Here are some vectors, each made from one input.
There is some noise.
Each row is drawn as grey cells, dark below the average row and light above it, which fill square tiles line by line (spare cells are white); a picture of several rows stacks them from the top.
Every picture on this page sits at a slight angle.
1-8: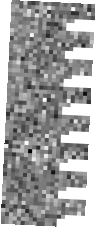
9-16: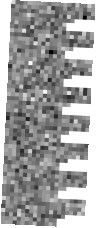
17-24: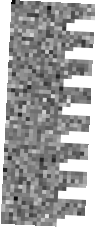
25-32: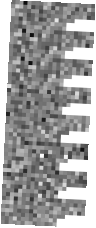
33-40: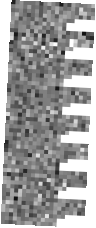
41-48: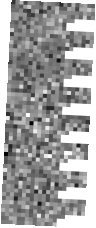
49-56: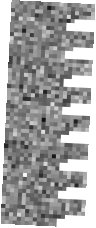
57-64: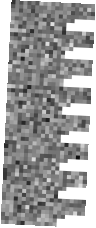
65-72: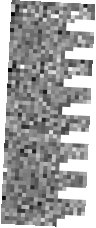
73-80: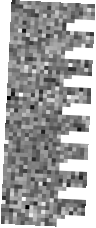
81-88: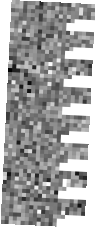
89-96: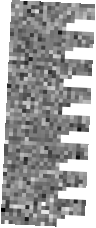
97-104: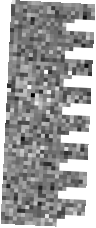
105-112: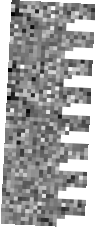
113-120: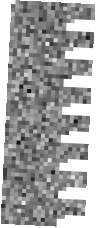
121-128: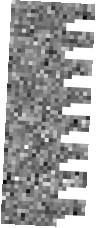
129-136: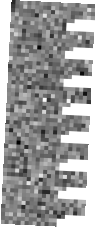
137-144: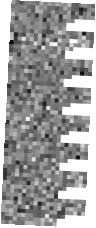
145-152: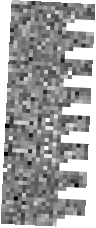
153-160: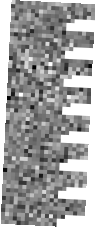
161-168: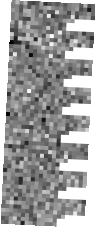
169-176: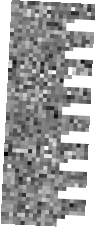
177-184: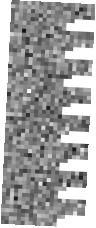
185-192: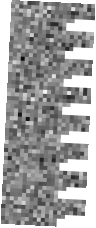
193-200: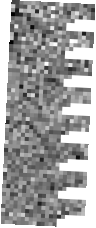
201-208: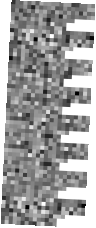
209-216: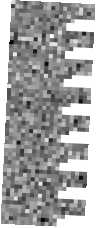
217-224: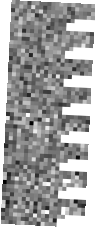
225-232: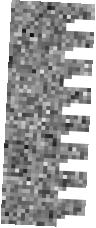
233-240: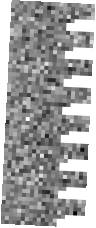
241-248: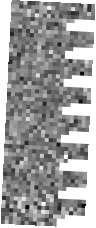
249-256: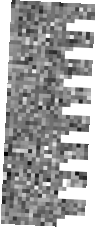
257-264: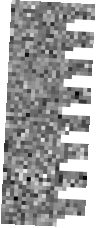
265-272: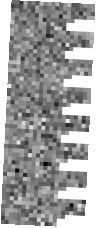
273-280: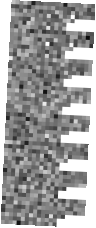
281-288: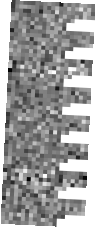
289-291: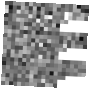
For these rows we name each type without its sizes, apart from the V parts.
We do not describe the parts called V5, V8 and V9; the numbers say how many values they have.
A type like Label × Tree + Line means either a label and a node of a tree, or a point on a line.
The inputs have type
Bool × V8 + Line + (Tree + V5) × V9.
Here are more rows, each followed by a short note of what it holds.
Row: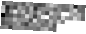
a point on a line
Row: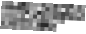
a true/false value and a value of V8
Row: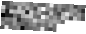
a point on a line
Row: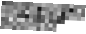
a node of a tree and a value of V9
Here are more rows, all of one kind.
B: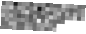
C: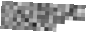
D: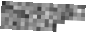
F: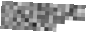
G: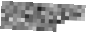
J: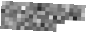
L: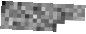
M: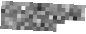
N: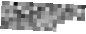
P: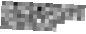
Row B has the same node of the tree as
J, M and P.
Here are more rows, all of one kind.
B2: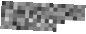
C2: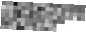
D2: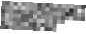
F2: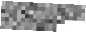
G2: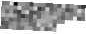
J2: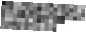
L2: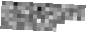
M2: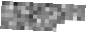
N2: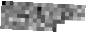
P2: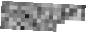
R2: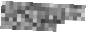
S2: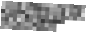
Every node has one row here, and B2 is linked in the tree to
C2.
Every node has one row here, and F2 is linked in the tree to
M2.
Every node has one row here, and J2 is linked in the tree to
N2.
